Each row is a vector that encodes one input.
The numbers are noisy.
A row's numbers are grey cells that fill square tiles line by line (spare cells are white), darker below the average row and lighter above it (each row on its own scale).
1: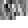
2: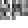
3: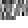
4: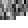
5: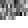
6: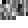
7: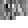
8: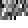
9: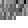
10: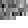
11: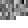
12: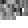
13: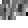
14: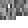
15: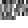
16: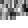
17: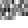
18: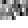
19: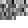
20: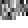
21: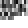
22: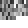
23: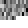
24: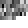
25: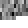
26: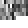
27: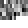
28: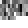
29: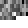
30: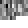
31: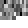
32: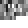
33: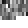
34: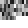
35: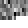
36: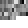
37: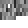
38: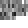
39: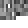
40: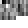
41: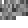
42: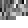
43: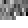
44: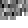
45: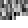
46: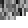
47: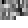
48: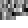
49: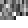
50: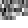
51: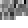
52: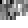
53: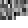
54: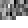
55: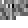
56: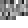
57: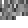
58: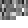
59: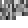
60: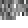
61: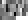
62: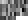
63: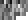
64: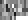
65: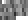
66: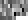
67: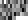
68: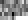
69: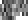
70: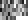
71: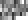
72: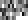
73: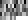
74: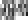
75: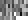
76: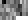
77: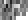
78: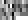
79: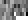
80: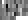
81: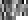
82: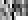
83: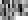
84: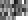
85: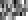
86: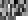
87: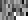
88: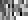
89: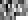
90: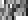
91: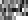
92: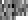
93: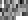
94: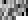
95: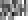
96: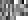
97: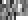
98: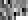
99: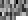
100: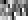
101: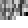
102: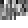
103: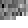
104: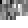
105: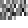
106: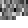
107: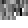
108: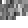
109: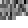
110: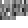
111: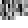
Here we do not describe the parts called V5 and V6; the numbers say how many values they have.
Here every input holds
a point on a 4-point line, a true/false value, a value of V5 and a value of V6.
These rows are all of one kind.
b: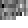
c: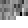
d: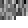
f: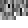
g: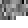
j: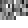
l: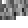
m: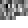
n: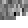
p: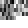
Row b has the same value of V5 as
c, d, g and m.
